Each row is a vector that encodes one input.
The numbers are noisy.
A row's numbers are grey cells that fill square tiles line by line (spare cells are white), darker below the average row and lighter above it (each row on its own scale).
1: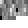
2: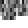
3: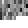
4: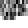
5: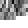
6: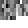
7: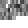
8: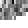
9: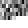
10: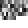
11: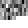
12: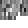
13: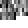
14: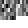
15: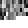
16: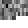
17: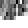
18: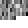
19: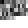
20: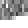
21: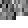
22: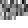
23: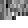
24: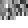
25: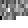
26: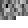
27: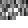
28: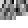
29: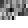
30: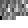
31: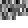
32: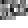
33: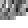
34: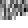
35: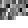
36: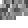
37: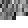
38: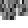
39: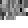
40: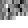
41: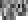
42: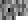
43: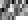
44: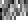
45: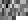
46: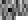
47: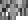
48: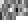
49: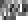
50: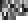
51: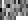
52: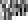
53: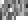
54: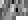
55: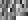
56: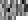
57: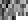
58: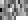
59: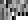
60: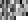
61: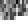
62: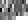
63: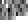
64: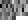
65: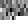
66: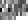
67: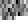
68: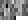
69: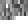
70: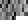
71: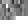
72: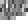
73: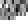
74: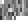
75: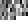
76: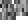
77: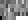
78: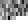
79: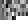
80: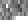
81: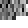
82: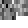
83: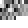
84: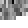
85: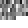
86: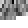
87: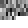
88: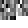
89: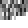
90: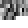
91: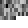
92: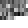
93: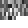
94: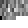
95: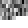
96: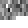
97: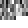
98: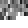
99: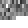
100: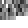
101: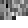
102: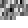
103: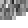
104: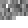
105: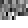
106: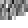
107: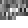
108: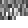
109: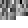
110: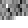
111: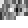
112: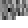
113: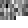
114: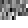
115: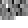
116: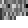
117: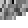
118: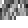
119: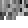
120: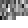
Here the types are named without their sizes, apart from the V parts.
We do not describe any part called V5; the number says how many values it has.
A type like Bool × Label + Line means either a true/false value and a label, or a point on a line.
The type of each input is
Bool × (Label + Line) × V5.
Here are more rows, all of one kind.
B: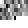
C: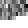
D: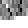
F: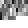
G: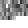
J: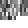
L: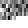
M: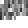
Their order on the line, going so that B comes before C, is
B, F, M, C, D, G, L, J.
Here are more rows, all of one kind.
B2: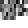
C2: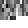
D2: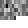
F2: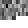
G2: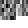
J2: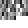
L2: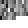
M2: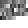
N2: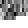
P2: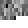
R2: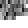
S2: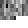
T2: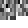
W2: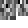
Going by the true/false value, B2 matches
M2, N2 and R2.
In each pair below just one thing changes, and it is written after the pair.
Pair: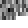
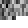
the true/false value
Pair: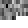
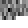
the true/false value
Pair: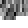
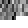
the true/false value
